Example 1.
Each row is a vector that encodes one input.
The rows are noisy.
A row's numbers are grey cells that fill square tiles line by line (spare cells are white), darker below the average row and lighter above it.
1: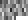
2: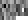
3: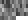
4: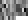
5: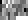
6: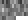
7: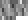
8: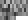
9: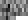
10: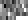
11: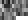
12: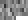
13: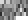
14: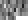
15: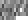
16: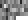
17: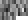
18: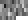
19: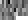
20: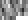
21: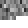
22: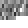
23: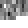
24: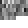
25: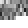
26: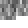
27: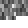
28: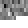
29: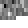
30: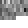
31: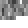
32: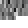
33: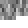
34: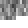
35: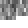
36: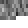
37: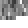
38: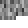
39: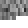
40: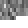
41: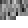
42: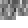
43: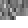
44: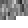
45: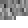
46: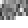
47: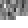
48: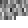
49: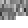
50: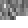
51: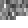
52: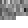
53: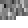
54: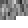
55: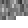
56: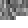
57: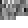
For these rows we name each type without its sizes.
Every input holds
either a node of a tree, or three true/false values.
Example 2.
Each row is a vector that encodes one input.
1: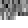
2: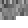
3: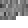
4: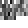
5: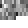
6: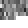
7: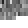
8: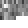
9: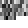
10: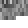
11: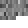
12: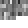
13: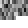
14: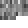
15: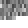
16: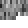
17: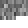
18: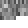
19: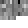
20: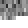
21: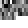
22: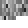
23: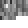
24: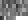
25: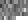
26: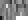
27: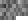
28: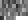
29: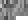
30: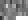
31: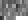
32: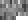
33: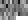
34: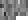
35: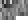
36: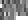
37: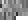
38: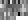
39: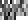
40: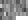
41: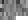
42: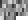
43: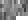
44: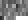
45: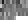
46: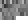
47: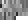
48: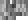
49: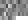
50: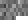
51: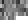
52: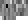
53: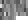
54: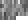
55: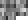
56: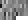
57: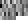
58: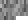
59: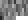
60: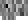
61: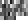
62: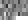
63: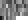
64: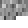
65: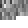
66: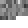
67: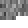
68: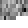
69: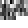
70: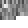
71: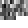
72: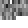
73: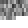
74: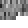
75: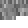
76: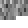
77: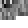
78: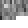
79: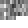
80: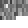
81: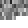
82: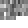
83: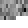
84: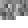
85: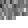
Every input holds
either a fixed value, or a node of a 7-node tree and three true/false values.
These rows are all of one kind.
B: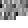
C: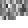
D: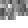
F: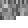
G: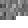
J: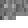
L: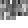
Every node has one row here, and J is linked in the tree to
B and G.
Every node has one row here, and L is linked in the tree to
F.
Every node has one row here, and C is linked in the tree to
B and D.
